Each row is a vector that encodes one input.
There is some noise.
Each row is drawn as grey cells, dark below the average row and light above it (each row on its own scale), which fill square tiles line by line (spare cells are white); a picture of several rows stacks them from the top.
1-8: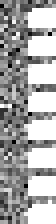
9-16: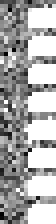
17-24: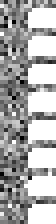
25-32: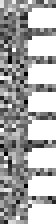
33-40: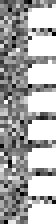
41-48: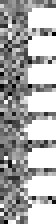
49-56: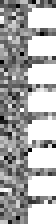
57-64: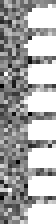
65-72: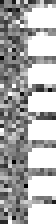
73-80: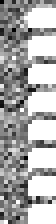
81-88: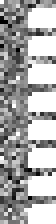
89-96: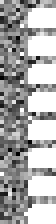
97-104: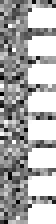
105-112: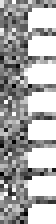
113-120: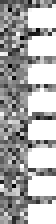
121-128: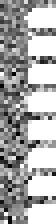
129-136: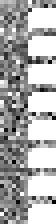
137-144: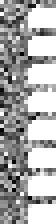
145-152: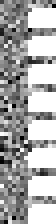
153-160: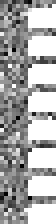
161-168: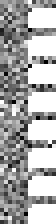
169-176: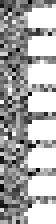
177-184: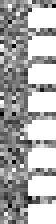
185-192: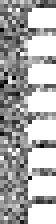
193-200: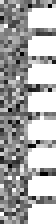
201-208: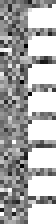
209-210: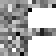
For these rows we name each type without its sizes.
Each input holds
four true/false values.
